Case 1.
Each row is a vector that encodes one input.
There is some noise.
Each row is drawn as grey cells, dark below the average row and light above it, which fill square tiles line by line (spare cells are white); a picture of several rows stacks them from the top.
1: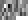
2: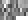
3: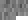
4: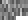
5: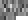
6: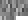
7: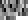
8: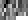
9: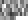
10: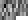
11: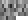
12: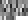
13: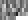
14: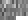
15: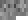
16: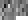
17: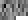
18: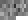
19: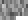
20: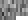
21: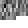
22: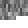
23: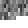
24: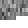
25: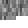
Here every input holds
one of 5 labels.
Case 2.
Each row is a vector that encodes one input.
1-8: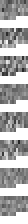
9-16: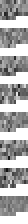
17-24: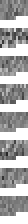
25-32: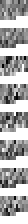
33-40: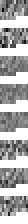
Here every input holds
a point on a 9-point line.
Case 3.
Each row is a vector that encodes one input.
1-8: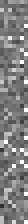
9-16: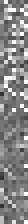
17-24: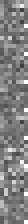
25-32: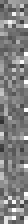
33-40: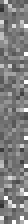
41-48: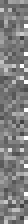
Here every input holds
three true/false values.
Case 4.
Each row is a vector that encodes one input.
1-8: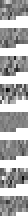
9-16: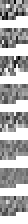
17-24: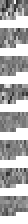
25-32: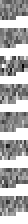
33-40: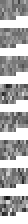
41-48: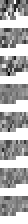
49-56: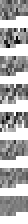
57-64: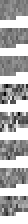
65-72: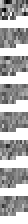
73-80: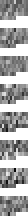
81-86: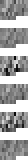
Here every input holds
a point on an 8-point line.
